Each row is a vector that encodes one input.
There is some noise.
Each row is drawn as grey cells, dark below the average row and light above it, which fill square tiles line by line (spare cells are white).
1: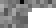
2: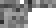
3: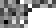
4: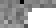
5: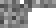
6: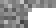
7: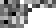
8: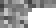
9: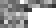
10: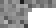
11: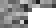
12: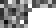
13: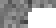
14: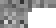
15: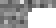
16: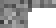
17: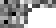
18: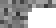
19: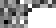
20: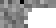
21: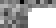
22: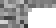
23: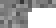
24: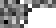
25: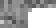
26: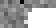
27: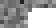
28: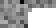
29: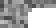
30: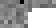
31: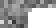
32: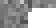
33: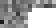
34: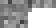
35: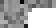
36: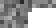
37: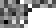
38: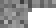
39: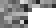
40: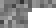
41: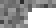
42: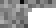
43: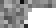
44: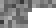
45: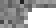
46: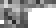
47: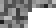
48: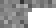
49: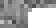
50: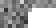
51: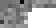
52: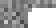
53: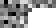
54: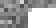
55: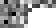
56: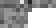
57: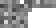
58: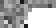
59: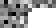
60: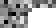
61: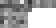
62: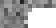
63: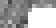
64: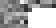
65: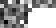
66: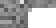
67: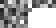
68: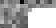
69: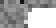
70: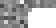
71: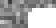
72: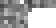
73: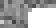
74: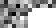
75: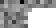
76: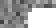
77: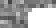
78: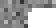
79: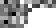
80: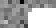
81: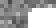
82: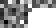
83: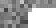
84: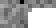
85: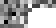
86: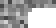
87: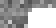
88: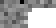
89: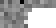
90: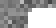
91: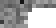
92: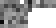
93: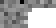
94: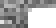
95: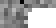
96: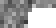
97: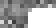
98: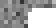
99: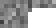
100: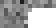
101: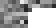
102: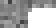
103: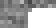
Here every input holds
either a point on a 4-point line, or a list of up to three points on a 5-point line.
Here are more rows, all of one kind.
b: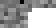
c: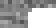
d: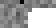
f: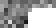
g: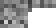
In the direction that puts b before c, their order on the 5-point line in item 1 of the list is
b, d, g, f, c.
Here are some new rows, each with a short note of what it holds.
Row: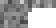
a list of two items
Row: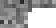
a list of three items
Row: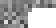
a list of one item
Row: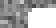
a list of two items
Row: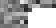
the empty list
